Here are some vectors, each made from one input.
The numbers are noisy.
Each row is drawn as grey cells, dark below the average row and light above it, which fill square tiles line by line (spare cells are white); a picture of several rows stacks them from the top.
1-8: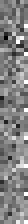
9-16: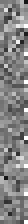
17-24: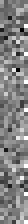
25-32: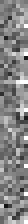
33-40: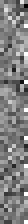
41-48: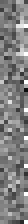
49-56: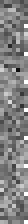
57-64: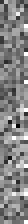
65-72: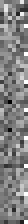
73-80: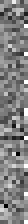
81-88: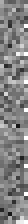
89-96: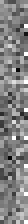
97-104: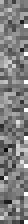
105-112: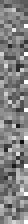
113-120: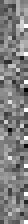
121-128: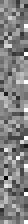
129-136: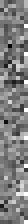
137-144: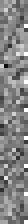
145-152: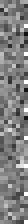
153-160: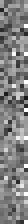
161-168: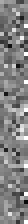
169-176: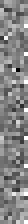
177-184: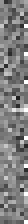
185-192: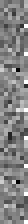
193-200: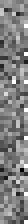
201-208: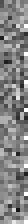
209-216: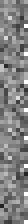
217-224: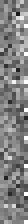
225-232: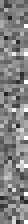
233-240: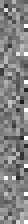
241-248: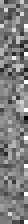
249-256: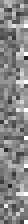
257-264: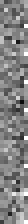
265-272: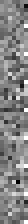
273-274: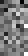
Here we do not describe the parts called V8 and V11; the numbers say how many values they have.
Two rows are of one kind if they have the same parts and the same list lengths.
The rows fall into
5 kinds.
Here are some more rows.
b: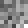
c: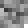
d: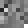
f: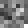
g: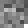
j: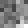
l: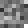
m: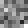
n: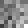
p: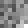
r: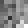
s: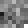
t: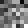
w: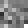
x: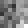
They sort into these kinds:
b, j, n, p, r, x
c
d, f, l, s
g, m, w
t

